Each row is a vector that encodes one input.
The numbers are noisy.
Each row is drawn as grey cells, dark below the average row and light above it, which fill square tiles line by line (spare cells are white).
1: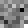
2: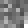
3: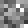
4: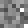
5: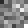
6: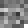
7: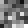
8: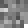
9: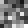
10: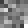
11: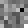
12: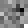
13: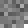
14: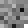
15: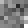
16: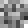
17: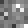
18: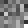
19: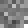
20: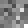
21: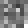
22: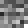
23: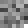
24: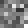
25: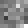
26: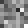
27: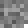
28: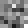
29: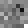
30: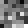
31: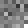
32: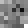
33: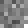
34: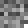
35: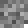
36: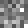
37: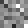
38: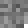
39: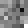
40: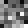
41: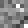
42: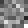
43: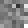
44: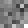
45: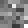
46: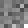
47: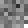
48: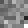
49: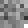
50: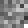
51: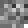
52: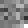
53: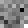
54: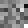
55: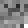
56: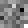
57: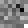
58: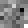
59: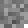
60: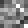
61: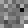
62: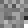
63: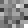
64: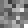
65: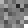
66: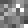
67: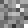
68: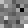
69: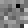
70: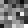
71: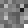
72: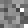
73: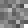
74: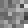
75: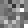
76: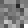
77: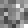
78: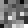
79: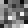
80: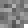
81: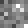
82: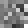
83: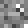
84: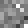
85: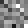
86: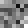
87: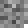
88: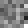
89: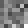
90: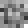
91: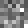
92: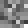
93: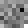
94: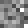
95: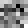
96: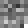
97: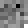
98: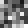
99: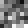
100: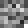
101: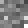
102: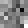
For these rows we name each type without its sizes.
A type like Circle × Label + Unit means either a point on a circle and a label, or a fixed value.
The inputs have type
List(Line × Line).
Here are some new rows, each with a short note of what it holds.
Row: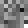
a list of one item
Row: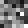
the empty list
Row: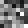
the empty list
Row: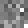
a list of two items
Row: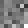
a list of one item
